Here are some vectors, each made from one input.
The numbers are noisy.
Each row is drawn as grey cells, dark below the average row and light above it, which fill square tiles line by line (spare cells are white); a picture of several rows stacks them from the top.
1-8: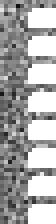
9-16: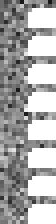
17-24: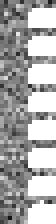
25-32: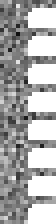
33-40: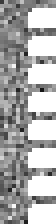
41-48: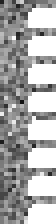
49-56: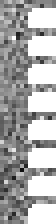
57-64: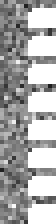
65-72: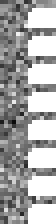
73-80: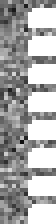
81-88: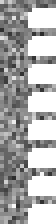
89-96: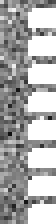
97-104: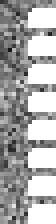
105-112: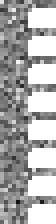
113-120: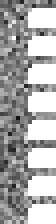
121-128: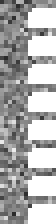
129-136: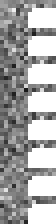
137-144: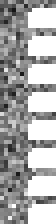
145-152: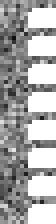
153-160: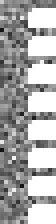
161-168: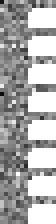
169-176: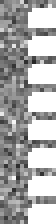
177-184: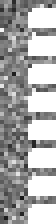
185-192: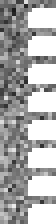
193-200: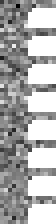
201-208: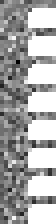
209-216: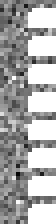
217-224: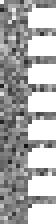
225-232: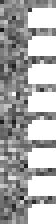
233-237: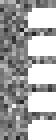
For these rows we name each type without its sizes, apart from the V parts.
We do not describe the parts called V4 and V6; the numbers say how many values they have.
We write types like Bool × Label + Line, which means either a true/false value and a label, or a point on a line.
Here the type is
Bool × Bool × Bool × Line × (Line + V4 × V6).
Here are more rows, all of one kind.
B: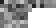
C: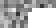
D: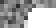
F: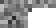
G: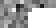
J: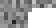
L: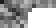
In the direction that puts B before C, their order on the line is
B, L, D, F, J, G, C.
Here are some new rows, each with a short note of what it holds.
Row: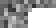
a point on each of two lines and three true/false values
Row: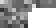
a point on each of two lines and three true/false values
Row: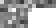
a point on each of two lines and three true/false values
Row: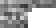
a point on each of two lines and three true/false values
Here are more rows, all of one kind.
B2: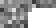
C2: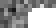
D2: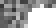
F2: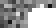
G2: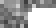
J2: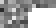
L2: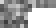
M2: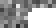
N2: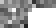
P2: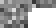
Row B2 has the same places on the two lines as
J2 and P2.
